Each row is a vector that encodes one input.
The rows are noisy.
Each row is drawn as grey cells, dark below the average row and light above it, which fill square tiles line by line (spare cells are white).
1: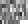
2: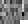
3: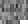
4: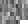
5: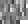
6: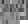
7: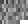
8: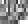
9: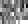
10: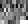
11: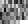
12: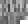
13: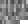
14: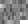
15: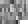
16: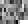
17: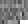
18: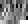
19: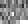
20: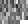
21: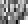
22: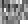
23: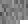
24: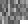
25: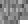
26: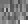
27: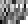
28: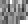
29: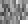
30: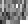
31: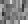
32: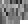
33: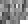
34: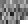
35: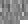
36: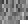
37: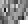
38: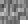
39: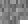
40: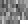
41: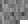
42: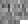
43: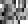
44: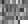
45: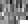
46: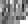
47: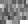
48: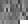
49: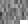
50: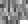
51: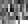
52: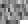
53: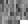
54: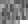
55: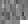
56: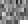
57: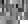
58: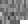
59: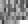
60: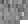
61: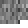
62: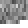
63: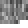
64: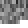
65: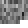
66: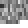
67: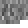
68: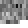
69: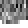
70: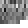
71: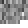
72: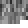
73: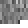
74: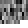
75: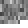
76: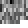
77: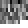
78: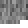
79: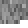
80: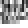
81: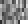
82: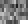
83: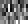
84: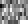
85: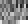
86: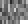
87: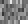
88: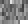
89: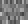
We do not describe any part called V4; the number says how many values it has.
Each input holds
a value of V4, together with a list of up to two points on a 5-point line.
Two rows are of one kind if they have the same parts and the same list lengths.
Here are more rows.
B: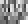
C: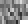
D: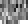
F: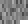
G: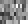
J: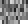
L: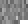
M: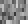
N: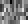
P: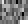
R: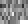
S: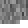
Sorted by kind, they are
B, C
D, G, J, M, P, R
F, L, N, S

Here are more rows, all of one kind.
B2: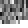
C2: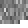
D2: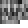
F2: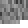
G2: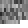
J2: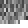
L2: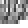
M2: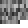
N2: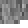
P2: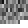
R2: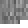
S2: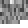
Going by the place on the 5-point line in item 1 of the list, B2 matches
P2 and R2.
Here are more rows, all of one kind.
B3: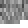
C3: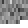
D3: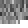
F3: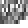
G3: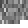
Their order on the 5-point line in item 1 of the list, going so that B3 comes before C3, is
G3, B3, C3, D3, F3.
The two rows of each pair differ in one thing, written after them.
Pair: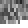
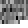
the value of V4
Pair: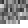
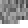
the place on the 5-point line in item 1 of the list
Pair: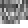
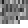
the place on the 5-point line in item 1 of the list
